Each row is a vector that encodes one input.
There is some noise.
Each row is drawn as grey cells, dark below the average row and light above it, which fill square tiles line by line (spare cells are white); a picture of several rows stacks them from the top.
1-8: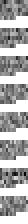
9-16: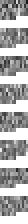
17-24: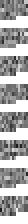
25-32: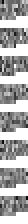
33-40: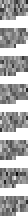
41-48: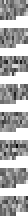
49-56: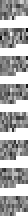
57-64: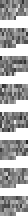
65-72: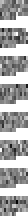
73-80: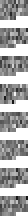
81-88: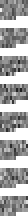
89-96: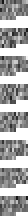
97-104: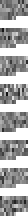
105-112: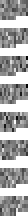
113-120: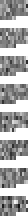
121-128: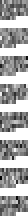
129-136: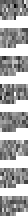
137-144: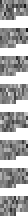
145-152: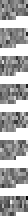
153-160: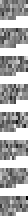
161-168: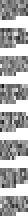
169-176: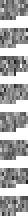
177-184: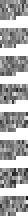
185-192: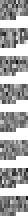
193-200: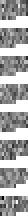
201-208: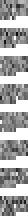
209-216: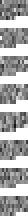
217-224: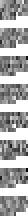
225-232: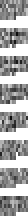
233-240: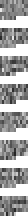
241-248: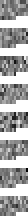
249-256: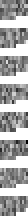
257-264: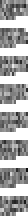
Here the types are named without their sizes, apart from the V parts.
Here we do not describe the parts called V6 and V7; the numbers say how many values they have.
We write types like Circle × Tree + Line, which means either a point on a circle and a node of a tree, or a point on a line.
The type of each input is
Bool × Bool × Bool × V7 + List(Circle) + Tree × V6.
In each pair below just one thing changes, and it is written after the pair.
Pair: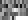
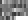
the place on the circle in item 1 of the list
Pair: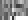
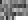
the place on the circle in item 1 of the list
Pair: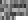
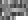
the place on the circle in item 1 of the list
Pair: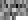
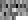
the place on the circle in item 2 of the list
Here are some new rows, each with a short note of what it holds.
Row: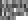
a list of two items
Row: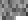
three true/false values and a value of V7
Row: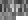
a node of a tree and a value of V6
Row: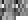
a node of a tree and a value of V6
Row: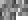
a list of one item
